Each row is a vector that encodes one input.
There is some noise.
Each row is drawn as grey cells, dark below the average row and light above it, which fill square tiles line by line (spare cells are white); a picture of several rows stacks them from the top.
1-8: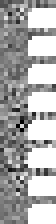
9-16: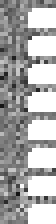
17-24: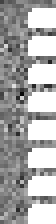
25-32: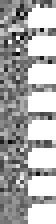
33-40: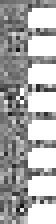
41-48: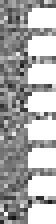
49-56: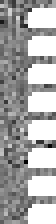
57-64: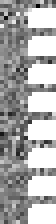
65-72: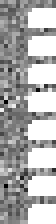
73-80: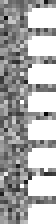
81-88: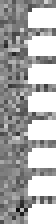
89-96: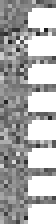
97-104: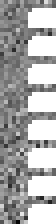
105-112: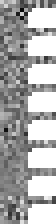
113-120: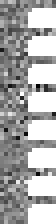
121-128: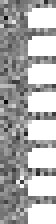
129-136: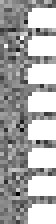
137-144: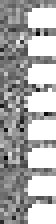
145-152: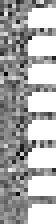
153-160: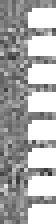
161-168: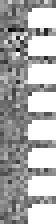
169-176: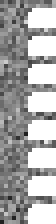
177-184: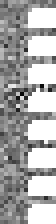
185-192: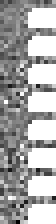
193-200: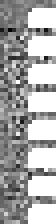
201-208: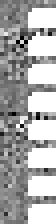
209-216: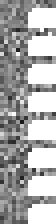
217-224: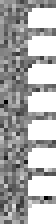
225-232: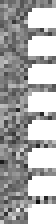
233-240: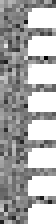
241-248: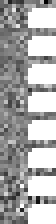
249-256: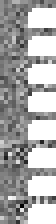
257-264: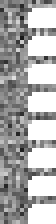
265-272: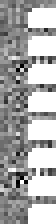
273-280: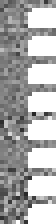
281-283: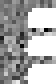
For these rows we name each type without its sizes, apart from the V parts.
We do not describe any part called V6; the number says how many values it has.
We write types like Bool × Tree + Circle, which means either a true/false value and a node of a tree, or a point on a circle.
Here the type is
List((Label + Line) × V6).
